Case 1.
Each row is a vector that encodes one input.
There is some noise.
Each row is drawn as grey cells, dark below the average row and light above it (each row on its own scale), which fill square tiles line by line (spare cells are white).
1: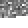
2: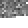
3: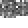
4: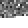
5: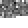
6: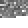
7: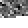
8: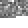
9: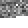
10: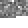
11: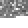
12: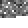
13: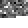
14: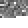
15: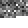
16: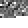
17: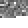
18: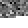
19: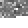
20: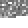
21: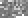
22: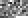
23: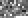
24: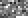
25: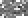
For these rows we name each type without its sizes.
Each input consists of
a label.
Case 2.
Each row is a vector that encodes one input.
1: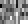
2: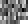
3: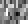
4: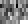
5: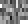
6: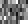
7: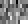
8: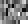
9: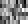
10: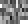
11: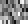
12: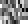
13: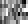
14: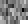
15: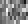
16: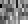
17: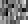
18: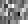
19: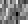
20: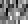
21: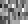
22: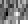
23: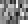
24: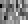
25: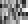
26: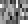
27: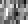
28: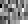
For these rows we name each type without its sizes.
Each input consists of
a label.
